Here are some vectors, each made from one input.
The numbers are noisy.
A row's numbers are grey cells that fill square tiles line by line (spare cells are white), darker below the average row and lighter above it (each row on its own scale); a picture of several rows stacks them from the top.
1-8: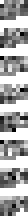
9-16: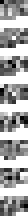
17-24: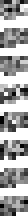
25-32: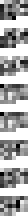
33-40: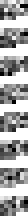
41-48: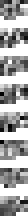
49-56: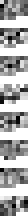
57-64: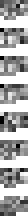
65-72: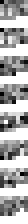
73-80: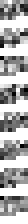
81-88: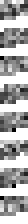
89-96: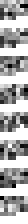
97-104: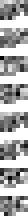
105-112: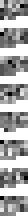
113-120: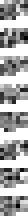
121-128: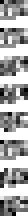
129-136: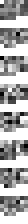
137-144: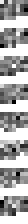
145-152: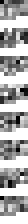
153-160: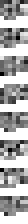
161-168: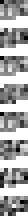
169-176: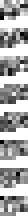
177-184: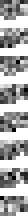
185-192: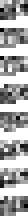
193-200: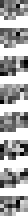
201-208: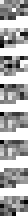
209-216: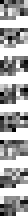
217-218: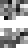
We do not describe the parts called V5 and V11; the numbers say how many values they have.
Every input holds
either a point on a 6-point circle and a true/false value, or a point on an 8-point circle and a value of V11, or a value of V5.
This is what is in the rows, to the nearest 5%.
About 25% of them hold a point on a 6-point circle and a true/false value. About 60% of them hold a point on an 8-point circle and a value of V11. The rest hold a value of V5.
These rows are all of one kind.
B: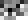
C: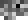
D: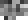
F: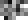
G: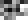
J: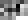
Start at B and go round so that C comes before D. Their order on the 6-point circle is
B, G, J, F, C, D.
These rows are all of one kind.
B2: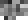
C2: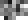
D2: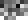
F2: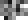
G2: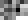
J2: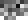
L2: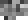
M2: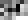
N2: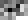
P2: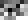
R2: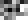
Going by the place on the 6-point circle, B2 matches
D2, J2 and L2.
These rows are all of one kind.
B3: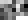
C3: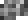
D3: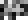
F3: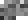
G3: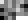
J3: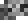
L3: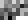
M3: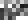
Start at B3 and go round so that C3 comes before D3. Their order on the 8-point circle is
B3, C3, G3, D3, L3, M3, J3, F3.
